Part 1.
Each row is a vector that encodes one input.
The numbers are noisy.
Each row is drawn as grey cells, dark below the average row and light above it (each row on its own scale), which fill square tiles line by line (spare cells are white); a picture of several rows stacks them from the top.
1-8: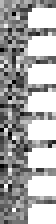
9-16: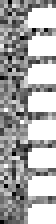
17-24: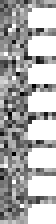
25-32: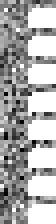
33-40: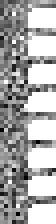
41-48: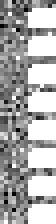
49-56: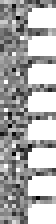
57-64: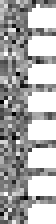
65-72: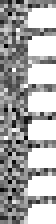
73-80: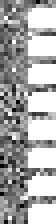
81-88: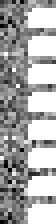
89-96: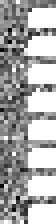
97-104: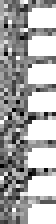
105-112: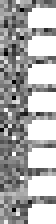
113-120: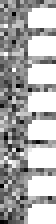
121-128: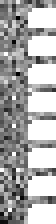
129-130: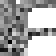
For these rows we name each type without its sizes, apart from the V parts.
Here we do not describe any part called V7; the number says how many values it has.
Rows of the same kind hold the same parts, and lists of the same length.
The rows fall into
2 kinds.
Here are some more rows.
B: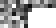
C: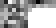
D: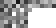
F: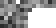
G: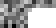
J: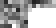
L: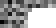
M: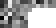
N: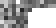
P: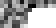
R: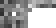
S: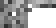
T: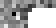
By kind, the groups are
B, F, G, L, N, P, R, S, T
C, D, J, M

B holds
a label and a point on a line.
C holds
a label and a value of V7.
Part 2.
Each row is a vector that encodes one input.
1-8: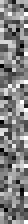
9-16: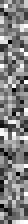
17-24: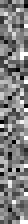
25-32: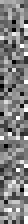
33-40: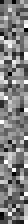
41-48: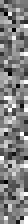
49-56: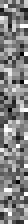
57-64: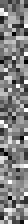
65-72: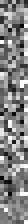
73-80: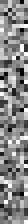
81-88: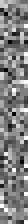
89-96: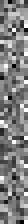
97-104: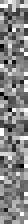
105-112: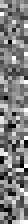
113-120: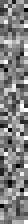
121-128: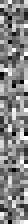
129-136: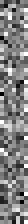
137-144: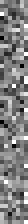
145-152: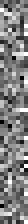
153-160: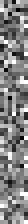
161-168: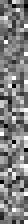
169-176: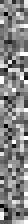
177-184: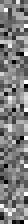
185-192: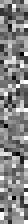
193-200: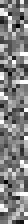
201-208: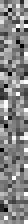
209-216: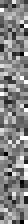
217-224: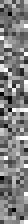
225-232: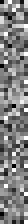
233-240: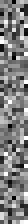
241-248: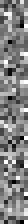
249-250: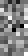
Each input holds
a point on a 6-point circle, a point on a 15-point circle and a true/false value.
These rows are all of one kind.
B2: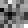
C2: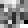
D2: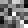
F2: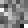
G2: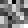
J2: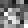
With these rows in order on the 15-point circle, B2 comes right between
D2 and J2.
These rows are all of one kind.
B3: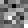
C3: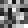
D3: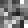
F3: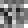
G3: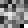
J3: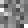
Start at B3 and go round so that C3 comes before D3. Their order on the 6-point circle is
B3, C3, D3, J3, F3, G3.
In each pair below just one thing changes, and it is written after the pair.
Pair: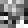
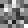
the place on the 6-point circle
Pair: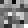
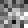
the true/false value
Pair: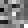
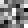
the true/false value
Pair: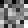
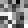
the place on the 15-point circle
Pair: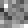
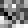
the place on the 15-point circle
